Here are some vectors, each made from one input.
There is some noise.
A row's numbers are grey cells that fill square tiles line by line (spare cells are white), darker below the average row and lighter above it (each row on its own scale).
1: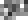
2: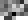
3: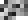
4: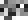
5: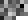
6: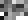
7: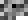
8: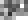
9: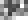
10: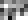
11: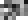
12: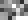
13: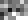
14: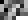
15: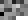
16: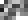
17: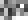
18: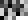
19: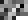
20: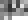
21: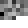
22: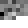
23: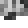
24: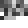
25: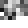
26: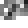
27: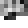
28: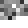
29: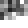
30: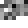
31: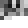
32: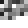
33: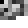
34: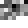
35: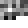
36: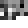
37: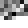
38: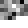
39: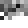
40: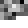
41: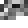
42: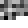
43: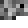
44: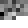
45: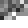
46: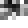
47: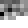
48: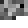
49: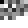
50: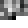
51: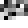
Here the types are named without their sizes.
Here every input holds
a point on a line.
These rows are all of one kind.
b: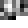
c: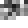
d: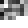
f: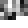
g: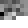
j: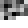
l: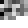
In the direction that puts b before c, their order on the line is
g, l, d, b, f, j, c.
